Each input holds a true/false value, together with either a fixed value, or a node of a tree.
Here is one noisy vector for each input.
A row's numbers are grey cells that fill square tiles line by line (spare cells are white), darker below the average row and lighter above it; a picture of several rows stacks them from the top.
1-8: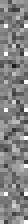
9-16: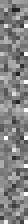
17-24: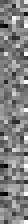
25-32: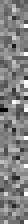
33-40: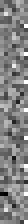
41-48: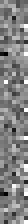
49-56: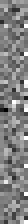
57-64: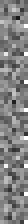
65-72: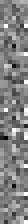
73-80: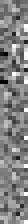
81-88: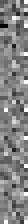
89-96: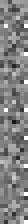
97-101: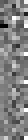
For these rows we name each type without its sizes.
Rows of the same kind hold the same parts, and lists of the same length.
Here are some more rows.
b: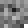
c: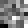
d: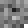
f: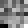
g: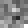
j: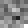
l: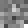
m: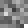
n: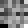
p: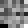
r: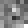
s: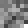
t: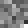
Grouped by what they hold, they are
b, d, g, j, l, m, r, s, t
c, f, n, p

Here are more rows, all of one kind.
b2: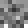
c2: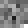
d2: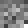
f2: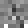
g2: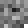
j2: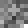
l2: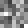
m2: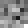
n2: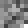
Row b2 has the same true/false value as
f2, g2 and l2.
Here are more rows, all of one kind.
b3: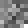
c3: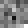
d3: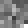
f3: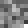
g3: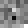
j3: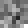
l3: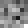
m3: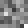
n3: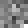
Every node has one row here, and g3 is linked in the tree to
c3 and d3.
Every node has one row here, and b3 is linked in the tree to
n3.
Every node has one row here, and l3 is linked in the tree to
j3.
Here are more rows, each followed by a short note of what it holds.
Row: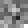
a node of a tree and a true/false value
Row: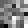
a true/false value
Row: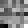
a true/false value
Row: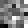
a true/false value
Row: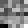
a true/false value
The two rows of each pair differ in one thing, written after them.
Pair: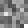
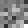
the true/false value
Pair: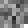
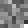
the node of the tree
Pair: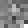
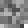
the true/false value
